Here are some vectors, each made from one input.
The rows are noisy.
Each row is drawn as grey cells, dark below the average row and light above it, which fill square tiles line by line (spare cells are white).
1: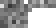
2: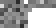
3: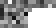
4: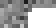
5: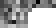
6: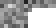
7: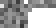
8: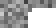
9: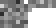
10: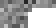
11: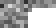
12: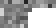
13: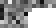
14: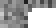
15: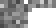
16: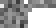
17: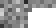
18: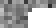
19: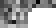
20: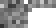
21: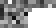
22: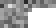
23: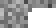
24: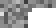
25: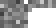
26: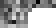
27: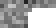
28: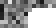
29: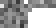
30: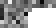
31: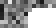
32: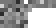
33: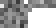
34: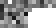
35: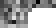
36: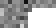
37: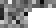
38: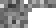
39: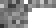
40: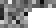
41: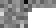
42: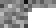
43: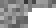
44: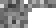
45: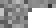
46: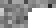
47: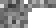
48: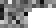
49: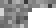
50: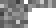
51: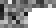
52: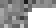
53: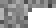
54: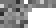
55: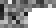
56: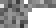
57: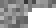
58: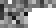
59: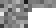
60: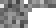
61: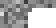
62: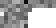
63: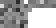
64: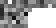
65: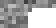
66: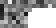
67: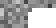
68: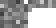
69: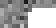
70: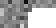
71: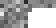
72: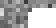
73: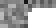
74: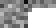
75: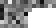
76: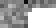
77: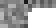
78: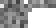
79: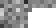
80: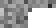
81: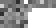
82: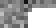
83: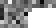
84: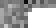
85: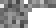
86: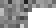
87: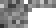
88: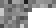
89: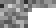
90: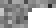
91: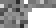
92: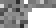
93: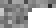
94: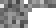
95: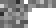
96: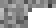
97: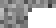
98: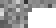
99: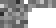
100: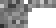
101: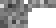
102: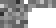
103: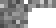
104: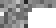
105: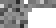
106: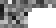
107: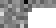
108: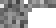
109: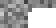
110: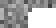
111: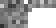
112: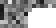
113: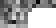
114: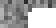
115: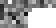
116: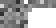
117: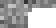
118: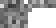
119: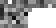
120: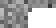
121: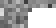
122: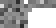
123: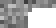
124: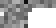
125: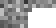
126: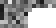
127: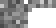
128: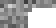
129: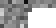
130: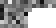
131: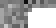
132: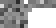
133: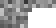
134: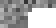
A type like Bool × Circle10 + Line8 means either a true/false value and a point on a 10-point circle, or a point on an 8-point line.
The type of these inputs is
Line6 + List2(Circle10).
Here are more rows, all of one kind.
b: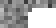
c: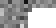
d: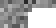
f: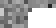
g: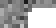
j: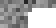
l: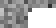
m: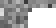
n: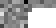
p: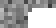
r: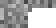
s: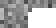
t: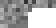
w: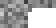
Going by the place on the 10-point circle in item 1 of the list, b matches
p, r and s.
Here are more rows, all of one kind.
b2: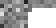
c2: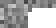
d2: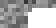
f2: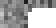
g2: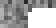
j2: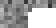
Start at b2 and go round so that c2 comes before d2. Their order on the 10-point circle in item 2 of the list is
b2, c2, d2, j2, g2, f2.
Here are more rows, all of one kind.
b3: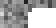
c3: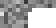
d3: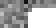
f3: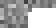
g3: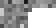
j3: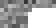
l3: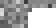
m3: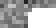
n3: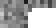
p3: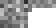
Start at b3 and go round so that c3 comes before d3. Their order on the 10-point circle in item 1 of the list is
b3, c3, l3, g3, p3, d3, j3, m3, f3, n3.
